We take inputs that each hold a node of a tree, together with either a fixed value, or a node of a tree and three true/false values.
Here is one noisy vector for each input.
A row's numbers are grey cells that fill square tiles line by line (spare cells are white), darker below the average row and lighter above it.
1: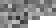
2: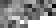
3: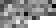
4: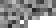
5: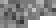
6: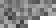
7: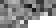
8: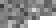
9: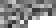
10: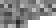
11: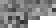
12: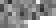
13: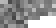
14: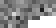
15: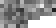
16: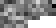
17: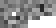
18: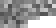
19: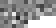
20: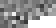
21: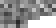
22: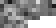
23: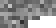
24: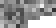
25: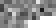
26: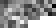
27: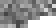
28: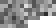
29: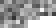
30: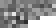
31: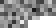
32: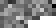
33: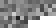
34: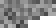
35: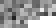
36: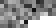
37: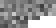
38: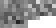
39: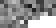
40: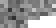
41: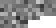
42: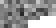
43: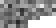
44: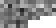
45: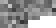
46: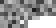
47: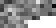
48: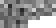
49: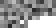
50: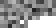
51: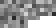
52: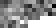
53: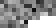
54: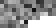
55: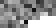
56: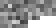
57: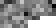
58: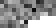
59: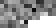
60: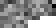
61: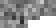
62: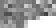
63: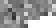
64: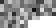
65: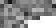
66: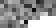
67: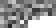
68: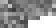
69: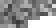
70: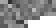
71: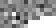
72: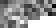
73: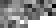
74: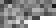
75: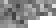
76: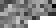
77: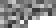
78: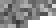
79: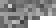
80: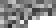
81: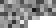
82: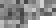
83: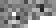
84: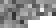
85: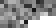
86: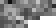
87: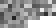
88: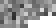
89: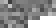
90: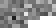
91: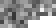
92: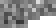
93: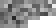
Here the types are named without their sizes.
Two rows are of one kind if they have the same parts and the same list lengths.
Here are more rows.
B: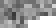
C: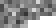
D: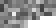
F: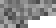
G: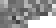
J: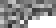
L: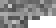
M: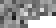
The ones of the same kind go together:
B, C, D, F, G, L, M
J

